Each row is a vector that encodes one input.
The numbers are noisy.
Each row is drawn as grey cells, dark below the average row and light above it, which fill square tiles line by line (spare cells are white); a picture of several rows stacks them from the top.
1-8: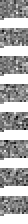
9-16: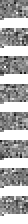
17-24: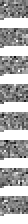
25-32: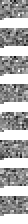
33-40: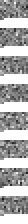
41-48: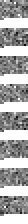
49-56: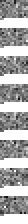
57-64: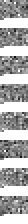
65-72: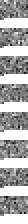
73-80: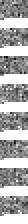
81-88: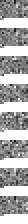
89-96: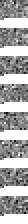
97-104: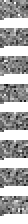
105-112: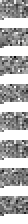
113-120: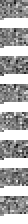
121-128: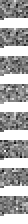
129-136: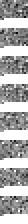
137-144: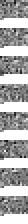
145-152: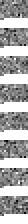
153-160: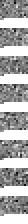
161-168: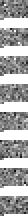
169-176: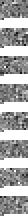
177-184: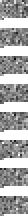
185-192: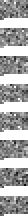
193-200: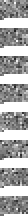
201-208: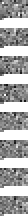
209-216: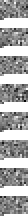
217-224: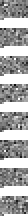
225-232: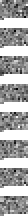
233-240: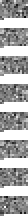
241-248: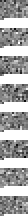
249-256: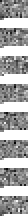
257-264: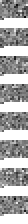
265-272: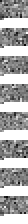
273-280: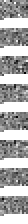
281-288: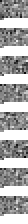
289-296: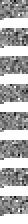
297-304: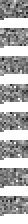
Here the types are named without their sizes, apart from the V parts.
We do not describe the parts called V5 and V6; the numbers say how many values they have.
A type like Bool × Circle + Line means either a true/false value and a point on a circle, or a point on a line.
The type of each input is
Bool × (Line + V5 × V6).
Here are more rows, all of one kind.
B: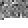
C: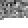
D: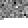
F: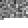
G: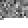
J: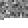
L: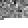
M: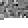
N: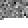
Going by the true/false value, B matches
J and M.
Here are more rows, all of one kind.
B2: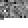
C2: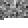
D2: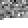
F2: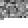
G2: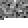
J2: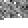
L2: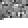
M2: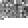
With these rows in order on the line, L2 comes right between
C2 and J2.
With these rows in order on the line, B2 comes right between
F2 and G2.
